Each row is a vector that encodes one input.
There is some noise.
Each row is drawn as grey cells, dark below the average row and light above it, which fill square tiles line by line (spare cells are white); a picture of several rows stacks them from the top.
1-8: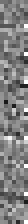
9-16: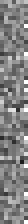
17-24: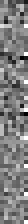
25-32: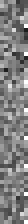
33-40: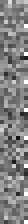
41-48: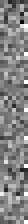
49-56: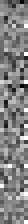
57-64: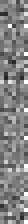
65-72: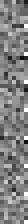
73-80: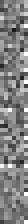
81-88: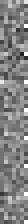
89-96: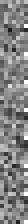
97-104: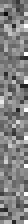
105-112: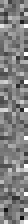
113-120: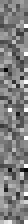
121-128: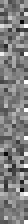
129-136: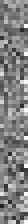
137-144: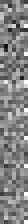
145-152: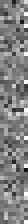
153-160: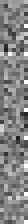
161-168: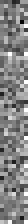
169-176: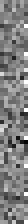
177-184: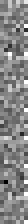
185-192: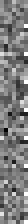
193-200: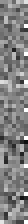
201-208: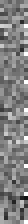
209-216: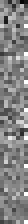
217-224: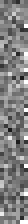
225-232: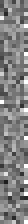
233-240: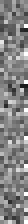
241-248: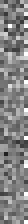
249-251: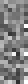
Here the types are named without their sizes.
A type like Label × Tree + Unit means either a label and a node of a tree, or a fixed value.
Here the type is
Circle × Circle + Line.
